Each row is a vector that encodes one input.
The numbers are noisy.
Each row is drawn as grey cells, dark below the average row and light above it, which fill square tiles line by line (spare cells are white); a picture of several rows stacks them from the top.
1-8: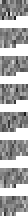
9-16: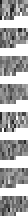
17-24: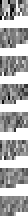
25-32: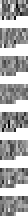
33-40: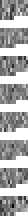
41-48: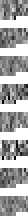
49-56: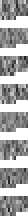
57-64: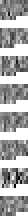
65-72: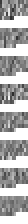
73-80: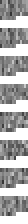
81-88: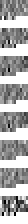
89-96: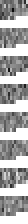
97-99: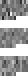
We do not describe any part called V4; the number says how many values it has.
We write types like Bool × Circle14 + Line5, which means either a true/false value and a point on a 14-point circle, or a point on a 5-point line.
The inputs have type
Line5 + Line6 + V4.
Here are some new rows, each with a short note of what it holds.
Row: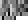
a point on a 5-point line
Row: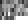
a point on a 6-point line
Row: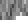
a point on a 6-point line
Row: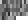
a point on a 5-point line
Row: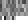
a value of V4
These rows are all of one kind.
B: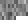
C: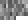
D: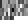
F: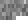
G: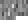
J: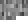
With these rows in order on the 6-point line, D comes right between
F and G.
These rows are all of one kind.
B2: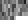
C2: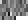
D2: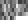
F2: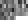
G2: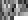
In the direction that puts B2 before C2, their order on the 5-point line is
B2, G2, D2, C2, F2.
